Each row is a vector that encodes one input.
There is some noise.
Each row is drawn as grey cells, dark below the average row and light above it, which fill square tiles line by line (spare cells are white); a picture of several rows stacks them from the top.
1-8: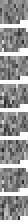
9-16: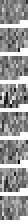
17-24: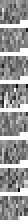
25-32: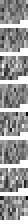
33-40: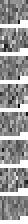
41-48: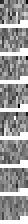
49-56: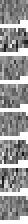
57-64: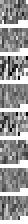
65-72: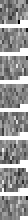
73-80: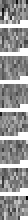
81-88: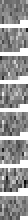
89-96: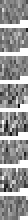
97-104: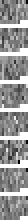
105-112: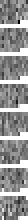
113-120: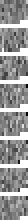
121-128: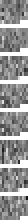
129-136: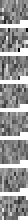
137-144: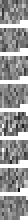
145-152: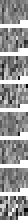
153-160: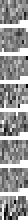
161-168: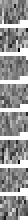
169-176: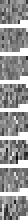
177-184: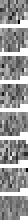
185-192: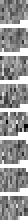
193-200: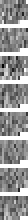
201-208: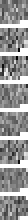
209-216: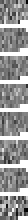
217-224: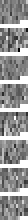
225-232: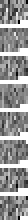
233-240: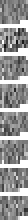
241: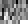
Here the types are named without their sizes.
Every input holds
a node of a tree and a true/false value.
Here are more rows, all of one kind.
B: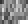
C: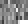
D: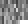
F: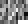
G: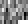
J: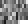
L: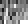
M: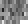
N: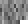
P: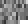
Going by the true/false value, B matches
G and N.
